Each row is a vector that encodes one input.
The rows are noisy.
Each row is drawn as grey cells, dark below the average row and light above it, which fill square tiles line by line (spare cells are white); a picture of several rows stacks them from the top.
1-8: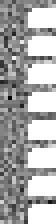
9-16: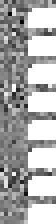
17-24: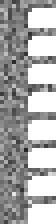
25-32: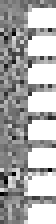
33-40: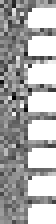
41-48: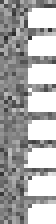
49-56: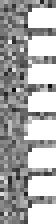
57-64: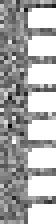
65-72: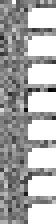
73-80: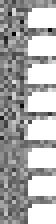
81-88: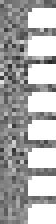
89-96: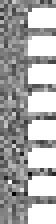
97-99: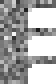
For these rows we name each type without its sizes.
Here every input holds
a node of a tree, together with either a fixed value, or four true/false values.
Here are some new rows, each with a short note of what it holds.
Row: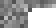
a node of a tree
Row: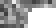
a node of a tree and four true/false values
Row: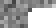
a node of a tree
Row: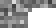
a node of a tree and four true/false values
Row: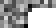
a node of a tree
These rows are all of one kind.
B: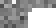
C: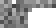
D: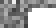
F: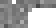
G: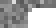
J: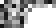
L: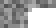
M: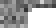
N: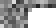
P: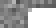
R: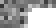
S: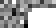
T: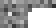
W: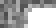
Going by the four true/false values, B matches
C, D and S.
